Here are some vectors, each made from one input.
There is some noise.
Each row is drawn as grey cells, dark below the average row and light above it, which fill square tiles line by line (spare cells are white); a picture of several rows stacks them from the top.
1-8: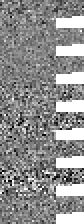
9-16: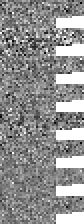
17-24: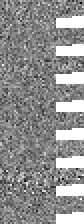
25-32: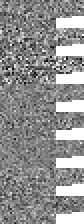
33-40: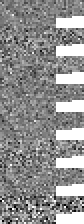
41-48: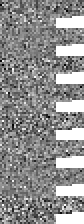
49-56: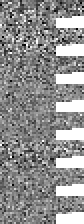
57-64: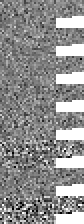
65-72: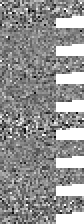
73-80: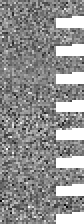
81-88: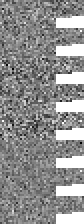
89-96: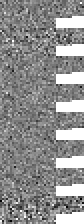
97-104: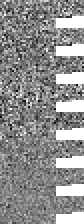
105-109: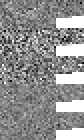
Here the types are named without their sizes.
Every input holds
a point on a line and a true/false value, together with either a point on a circle, or a point on a line.
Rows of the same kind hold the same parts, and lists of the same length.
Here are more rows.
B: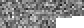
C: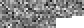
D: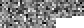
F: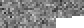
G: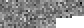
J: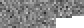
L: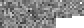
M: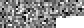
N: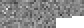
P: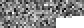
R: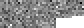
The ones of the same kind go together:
B, F, J, L, M, P
C, D, G, N, R

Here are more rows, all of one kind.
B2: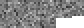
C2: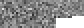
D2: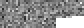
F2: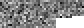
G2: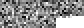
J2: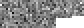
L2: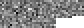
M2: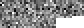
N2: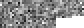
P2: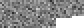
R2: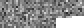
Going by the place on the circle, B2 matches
F2 and R2.
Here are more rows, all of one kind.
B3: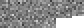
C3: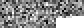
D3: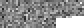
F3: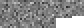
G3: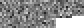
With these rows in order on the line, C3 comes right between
D3 and G3.
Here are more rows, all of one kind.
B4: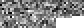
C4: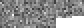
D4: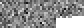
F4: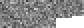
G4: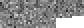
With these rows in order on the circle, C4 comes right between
B4 and F4.
